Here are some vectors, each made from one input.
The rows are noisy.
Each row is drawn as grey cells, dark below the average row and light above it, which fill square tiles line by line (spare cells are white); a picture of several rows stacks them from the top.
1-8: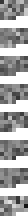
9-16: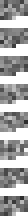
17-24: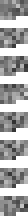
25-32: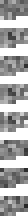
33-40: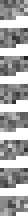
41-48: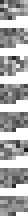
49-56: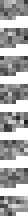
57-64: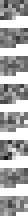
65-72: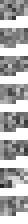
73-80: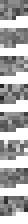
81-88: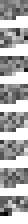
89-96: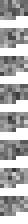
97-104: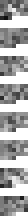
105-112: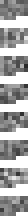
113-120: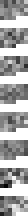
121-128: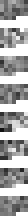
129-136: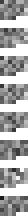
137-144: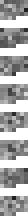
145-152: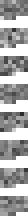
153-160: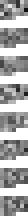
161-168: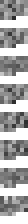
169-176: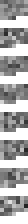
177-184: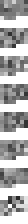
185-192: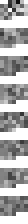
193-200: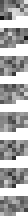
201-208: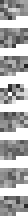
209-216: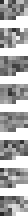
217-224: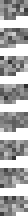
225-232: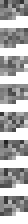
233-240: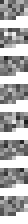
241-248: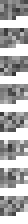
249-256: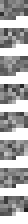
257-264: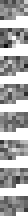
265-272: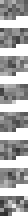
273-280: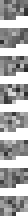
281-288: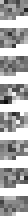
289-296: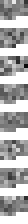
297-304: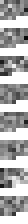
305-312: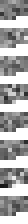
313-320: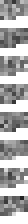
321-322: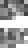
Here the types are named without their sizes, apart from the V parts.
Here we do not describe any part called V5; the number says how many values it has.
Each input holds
a list of items, each a true/false value and a value of V5.
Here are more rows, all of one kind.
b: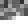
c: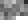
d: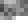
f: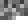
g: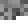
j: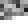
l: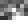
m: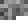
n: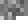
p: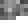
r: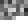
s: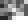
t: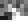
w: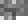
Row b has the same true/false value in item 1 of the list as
f, g, n and w.
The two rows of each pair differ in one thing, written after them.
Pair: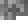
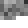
the true/false value in item 1 of the list
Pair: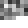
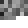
the value of V5 in item 1 of the list
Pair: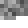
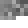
the value of V5 in item 2 of the list
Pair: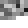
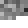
the true/false value in item 1 of the list
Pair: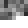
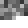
the true/false value in item 2 of the list
